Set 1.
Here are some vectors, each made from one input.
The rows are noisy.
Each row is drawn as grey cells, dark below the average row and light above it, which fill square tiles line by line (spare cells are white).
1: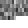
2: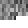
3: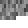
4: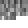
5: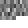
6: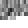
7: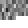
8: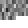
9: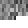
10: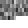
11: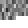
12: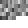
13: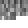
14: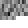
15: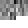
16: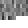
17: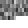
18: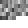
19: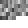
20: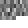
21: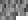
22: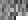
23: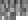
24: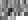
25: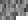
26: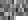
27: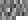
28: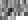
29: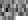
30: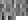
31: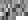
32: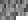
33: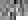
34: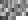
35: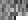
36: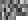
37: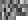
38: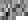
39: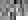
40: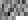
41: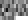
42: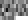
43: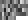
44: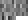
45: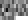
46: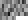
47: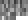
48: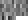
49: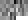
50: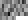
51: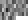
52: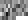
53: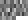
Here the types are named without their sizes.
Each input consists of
either a point on a line, or three true/false values.
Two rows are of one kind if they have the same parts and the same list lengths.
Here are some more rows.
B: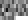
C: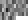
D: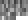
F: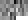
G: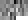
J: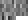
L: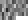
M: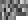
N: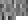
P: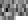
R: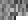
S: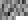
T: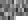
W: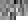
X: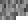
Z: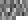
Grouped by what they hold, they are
B, C, D, F, G, J, L, N, P, R, T, W, X
M, S, Z

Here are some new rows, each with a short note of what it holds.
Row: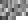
a point on a line
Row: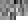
three true/false values
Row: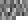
a point on a line
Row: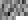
a point on a line
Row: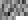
a point on a line
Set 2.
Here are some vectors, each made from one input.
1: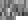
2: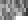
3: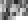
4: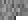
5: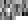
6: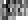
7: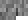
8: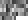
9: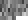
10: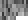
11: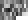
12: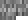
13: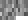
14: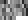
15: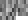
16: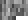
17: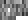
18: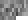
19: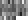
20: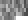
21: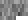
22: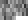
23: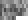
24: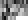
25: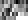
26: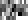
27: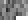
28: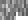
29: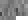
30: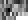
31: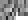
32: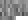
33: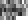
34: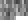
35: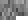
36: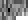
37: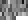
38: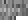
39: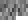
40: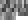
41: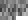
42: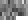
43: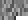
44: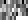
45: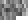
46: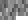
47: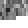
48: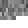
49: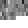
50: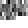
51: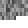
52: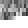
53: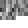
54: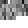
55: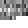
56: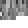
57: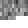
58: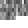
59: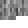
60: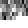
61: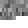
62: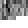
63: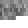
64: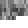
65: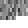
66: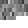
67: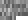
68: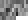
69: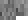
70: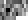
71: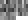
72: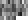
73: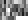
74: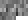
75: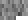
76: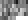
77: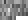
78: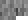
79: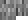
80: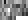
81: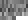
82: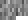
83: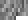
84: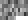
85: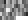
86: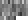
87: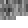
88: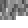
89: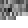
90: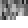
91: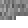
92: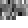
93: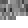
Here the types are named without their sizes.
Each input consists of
either a point on a line, or three true/false values.
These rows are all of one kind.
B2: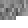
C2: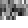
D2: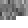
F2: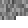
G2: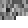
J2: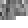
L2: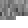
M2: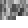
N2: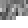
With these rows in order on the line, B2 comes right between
J2 and M2.
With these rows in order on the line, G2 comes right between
F2 and M2.
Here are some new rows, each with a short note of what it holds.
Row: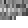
a point on a line
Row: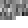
a point on a line
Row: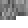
a point on a line
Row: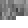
a point on a line
